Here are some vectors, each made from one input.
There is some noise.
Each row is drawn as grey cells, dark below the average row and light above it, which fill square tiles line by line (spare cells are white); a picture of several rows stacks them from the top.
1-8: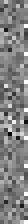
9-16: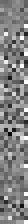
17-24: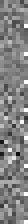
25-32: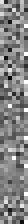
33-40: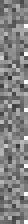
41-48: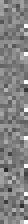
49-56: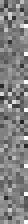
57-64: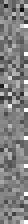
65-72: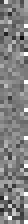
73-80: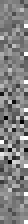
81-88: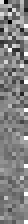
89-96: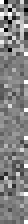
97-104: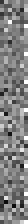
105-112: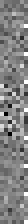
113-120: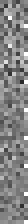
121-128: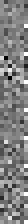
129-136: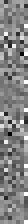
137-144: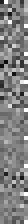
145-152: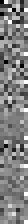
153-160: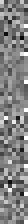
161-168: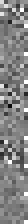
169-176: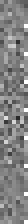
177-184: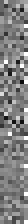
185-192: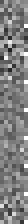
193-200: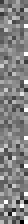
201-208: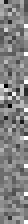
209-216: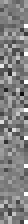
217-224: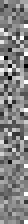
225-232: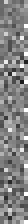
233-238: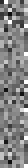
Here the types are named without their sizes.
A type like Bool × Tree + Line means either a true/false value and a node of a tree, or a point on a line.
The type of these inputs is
List(Line).
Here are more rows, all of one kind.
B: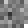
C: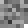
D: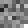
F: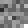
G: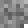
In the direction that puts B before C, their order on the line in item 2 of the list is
B, C, F, D, G.
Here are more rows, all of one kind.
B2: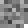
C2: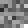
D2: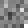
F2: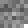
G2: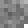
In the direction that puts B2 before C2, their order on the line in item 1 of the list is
G2, B2, F2, C2, D2.
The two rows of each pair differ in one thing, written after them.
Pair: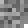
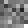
the place on the line in item 1 of the list
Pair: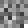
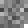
the place on the line in item 1 of the list
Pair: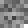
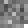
the place on the line in item 2 of the list
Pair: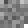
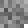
the place on the line in item 2 of the list
